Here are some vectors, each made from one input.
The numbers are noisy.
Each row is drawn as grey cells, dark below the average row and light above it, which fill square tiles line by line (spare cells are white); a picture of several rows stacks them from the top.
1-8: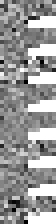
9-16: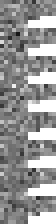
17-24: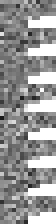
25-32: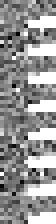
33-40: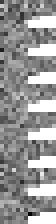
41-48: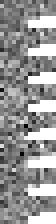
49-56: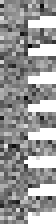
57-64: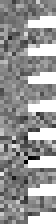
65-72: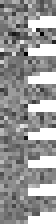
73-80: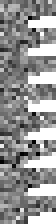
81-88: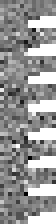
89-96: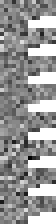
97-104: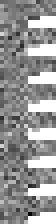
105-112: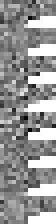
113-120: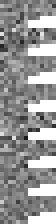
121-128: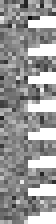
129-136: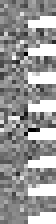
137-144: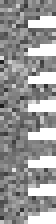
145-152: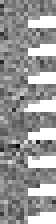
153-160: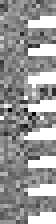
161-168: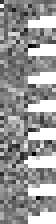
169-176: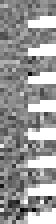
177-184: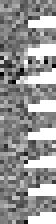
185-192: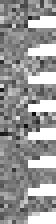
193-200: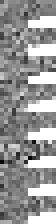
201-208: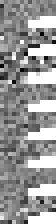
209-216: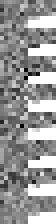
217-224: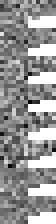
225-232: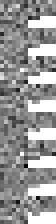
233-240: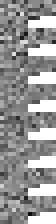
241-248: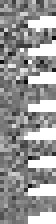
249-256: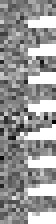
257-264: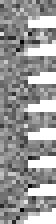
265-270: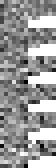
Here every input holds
a list of up to three points on a 16-point line.
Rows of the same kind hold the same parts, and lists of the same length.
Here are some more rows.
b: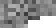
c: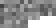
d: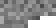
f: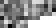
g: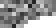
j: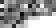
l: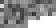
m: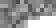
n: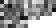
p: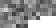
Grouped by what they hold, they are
b, d, m, p
c
f, n
g, j, l

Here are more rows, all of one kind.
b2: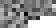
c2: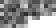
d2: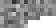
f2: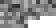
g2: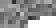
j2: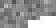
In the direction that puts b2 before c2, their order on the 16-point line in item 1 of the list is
g2, j2, d2, f2, b2, c2.
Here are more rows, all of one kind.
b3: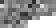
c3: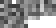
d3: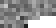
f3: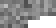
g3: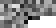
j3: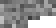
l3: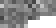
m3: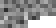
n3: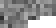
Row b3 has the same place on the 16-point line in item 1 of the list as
d3 and f3.
